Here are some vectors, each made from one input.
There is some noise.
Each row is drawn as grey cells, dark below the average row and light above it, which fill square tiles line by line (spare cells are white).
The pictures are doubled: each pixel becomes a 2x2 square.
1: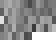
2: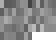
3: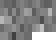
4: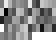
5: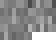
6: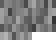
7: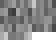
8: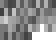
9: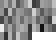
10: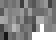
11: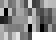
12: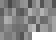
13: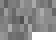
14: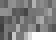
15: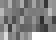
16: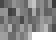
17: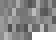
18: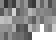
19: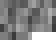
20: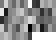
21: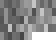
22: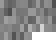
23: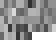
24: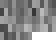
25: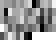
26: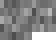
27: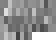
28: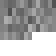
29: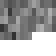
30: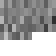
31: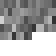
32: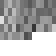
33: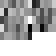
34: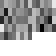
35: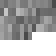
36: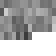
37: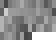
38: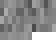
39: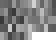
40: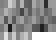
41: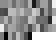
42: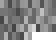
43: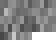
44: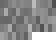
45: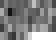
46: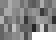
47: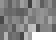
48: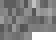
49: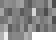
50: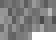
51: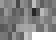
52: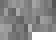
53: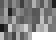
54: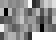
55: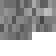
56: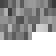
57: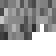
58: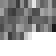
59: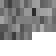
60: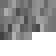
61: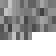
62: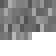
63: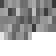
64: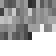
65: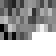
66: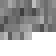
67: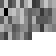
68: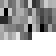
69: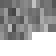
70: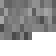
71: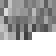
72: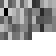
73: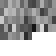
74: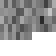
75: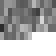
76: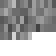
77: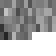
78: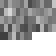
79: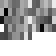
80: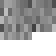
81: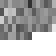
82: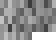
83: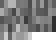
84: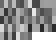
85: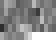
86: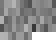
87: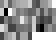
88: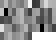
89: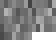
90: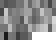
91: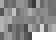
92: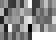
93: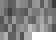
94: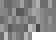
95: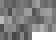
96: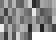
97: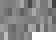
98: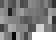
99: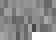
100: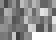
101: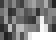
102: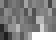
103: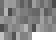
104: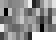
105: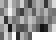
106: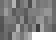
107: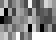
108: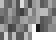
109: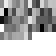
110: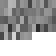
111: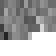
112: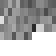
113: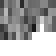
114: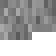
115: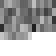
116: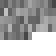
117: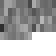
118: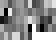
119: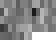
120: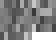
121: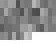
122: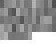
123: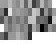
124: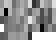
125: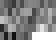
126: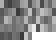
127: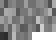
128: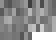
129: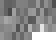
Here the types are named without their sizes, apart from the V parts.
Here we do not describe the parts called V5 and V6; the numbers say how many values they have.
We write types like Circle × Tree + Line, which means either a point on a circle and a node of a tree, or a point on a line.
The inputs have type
Bool × Bool × Bool × Bool × V5 × V6 + Tree.
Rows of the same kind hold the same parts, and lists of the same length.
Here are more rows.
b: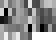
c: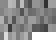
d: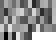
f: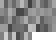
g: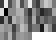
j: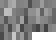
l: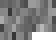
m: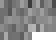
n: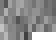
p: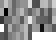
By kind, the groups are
b, d, g, p
c, f, j, l, m, n

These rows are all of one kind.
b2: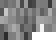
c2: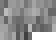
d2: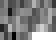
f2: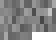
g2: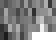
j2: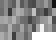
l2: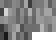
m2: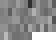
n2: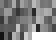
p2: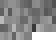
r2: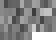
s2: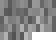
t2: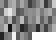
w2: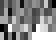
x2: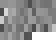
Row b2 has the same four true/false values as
f2, m2, s2 and x2.
